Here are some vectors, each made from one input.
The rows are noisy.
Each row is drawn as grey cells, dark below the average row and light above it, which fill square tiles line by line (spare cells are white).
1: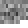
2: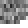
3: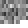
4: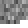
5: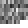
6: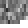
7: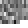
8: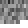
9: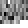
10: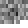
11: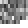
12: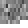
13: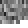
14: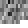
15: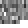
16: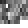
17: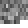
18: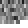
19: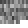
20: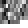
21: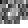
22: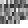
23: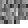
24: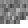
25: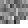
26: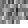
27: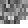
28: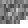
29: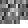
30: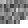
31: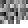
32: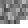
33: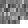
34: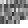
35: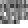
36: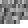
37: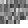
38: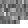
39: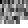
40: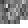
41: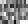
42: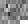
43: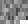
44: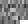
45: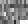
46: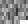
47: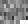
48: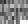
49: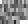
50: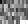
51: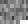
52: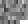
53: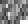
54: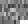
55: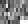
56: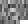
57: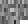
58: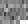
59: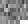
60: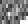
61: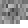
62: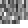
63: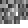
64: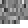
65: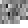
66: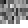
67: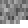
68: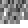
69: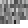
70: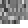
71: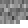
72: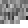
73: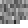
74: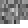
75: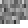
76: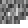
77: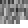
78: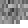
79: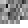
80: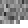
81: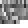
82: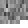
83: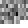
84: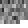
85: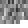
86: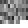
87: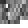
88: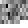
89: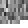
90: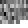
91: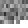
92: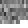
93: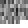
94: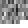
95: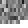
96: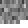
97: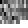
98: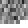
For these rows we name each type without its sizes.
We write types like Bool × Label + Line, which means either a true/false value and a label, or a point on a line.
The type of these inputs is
Bool × Bool × Bool × Bool × Line.
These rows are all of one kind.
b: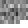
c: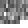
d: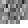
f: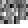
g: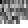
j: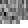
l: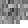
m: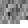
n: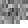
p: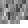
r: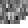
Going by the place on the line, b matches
j, l and n.
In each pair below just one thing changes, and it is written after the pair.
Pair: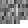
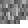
one of the four true/false values
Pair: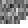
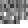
the place on the line
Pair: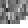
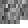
the place on the line
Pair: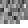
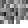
the place on the line
